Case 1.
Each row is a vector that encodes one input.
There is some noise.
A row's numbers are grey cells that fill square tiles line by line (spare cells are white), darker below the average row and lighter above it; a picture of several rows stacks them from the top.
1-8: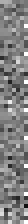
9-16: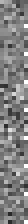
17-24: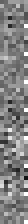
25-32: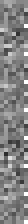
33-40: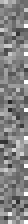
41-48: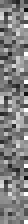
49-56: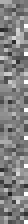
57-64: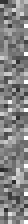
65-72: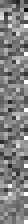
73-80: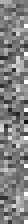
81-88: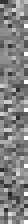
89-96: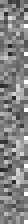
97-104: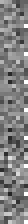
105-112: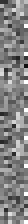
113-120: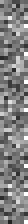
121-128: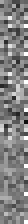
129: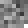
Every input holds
a point on a 14-point line.
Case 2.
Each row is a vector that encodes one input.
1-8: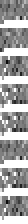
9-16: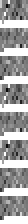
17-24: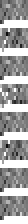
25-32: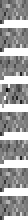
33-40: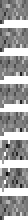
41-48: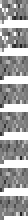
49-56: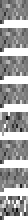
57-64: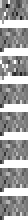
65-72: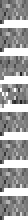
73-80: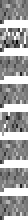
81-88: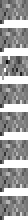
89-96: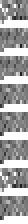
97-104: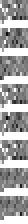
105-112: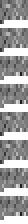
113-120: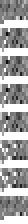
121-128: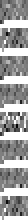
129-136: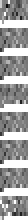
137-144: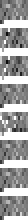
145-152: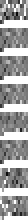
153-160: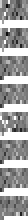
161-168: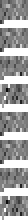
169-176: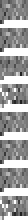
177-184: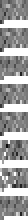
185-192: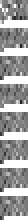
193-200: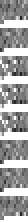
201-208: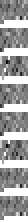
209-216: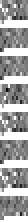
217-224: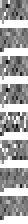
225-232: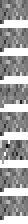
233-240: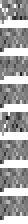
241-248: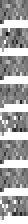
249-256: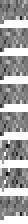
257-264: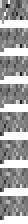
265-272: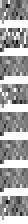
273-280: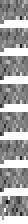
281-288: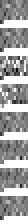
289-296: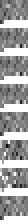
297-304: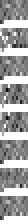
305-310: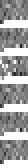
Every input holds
a point on a 5-point line.
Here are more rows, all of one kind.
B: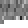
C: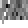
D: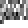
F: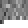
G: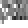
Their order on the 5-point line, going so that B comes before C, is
D, F, B, C, G.
